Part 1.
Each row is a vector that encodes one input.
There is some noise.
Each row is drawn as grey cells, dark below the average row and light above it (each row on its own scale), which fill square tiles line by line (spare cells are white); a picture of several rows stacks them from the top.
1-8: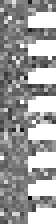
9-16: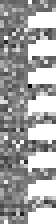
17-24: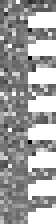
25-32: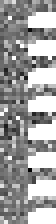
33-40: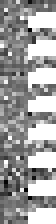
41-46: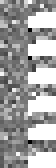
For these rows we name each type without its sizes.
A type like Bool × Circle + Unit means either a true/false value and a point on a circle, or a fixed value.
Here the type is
Label.
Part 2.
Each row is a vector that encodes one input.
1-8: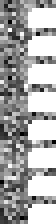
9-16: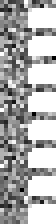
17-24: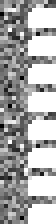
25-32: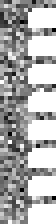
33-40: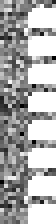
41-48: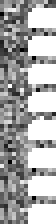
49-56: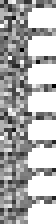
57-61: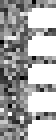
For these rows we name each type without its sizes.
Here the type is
Circle.
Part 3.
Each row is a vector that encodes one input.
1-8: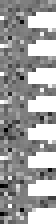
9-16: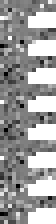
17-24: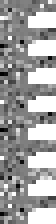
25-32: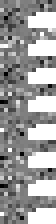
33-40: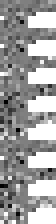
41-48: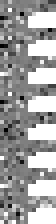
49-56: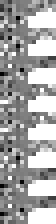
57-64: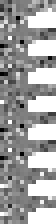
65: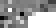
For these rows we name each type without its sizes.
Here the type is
Line.
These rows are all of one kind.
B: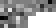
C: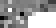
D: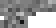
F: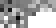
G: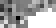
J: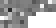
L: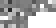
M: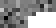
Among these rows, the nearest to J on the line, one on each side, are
D and L.
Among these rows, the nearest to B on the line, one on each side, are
C and M.
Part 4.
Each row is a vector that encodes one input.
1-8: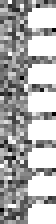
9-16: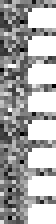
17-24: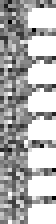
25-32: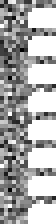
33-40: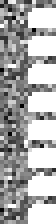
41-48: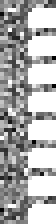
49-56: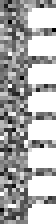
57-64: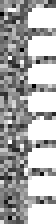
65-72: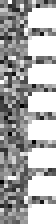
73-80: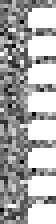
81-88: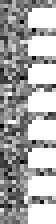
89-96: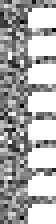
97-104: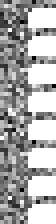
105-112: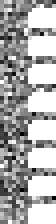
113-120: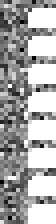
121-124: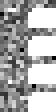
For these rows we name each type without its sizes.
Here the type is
Circle.
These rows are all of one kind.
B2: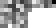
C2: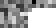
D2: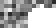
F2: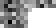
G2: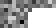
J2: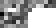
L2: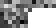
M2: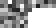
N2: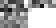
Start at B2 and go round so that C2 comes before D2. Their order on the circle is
B2, M2, F2, N2, C2, G2, L2, J2, D2.
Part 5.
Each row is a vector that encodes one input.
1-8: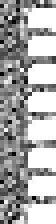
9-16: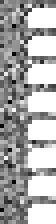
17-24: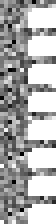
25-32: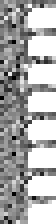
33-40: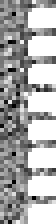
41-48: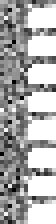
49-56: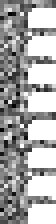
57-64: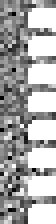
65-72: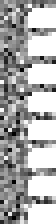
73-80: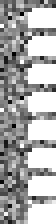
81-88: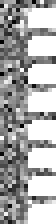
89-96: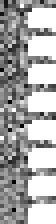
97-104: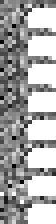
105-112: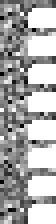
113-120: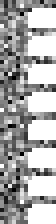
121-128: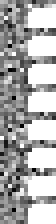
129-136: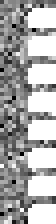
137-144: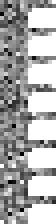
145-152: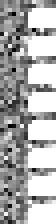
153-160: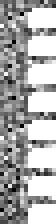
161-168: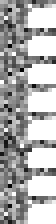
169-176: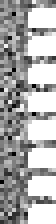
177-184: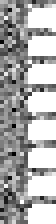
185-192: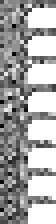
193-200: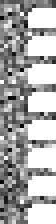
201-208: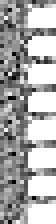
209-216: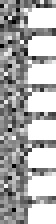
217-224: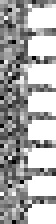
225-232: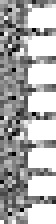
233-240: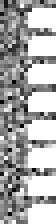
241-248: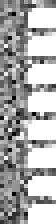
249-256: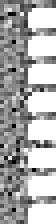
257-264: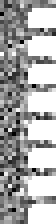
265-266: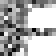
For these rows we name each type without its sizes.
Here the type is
Circle.
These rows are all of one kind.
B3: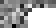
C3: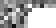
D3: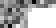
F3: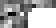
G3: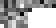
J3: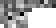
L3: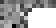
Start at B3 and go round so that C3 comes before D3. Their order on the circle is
B3, C3, D3, G3, J3, F3, L3.
